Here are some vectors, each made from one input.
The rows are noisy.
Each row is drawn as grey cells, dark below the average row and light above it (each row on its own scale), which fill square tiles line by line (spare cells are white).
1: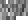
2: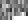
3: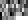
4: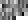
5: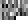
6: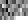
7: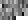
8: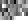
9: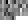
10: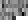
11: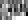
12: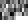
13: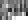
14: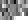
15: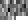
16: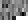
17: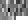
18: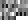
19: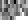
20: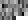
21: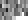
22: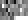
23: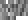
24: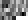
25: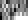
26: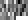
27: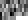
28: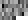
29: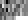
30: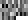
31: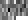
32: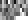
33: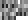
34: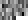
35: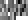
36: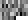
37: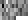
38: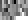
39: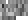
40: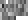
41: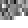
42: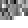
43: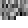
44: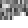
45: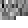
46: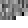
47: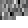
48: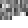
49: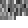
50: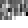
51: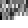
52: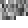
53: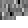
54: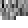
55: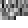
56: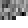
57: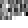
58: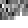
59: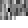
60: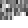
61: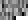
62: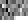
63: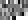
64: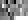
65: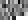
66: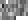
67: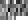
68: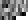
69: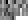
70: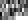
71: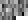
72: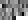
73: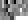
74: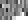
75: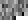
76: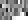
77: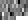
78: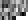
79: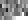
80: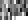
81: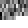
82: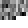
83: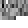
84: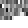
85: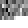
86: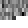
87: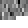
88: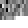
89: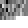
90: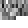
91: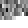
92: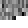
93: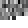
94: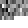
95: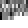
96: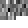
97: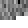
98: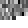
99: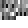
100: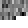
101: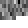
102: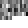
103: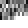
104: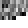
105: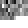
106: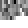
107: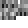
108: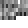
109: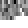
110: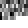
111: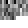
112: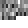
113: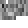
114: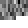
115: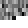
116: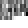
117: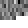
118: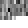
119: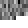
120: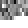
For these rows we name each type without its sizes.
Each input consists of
a point on a line and a true/false value.
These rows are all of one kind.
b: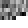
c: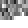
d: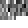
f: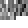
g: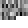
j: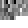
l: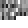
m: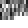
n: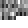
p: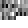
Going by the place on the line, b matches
l, n and p.
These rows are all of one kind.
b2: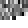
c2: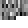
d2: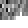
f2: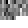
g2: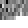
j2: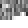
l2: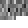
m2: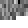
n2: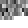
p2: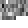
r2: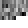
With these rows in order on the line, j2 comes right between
d2 and l2.
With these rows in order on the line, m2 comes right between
b2 and l2.
